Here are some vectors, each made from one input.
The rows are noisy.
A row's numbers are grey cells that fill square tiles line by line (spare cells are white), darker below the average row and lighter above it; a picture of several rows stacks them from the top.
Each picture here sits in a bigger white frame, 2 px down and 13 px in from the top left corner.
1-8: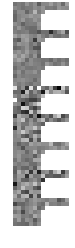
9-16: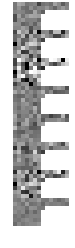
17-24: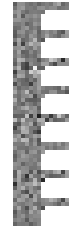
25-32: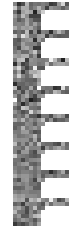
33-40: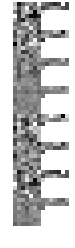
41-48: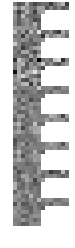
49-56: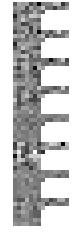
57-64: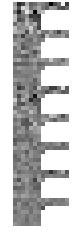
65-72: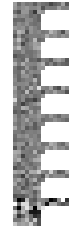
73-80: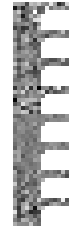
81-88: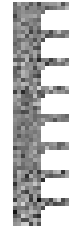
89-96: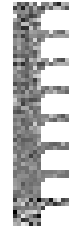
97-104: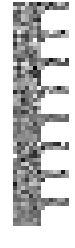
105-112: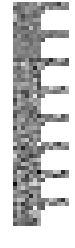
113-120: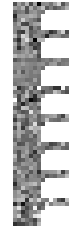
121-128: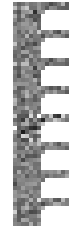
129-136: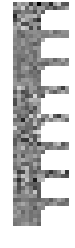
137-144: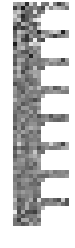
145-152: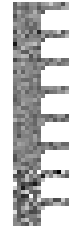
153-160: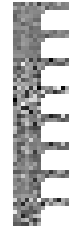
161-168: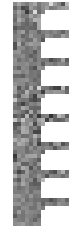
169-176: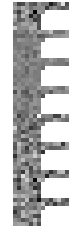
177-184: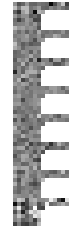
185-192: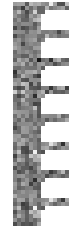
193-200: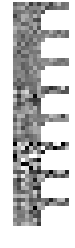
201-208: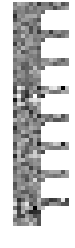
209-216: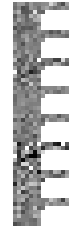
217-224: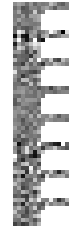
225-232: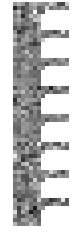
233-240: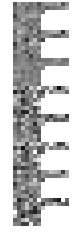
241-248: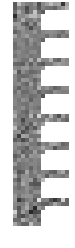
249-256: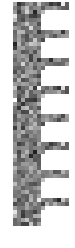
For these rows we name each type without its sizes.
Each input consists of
two labels and three true/false values.
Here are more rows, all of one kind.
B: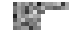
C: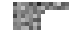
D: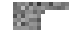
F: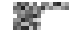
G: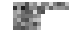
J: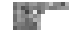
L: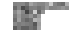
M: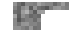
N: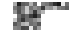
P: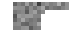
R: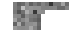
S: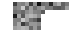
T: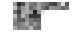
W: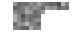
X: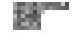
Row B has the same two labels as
F, J, L and P.
